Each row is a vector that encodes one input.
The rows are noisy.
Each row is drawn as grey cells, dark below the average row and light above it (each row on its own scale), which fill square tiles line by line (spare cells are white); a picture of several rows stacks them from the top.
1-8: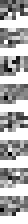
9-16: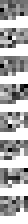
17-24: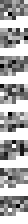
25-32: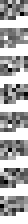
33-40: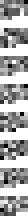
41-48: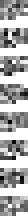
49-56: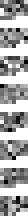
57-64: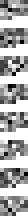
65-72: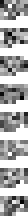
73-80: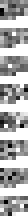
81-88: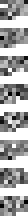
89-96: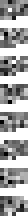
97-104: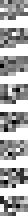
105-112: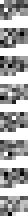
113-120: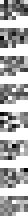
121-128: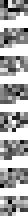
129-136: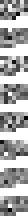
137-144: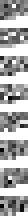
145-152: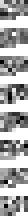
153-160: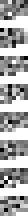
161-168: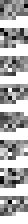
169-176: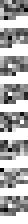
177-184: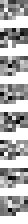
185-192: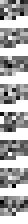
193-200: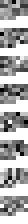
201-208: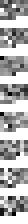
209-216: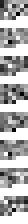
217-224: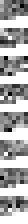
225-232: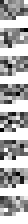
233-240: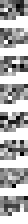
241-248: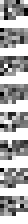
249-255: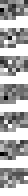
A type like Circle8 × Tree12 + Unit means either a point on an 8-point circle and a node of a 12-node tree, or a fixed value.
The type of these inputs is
Label10 × Line6 + Line9.
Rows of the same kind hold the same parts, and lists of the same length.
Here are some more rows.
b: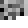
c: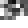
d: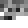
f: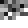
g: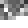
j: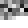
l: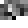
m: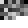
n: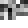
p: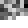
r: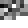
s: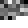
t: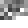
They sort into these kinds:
b, l, p
c, d, f, g, j, m, n, r, s, t

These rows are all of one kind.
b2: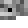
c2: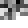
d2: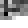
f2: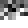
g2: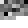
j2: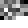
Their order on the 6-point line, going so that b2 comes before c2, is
f2, d2, g2, j2, b2, c2.
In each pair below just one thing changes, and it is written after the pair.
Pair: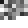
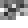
the place on the 6-point line
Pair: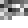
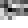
the place on the 6-point line
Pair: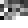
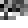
the label
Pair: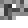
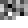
the label
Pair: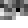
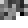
the label
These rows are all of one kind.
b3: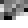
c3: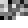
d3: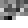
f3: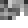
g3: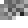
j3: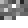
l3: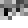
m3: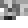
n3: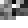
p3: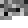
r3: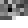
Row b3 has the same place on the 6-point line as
d3 and r3.
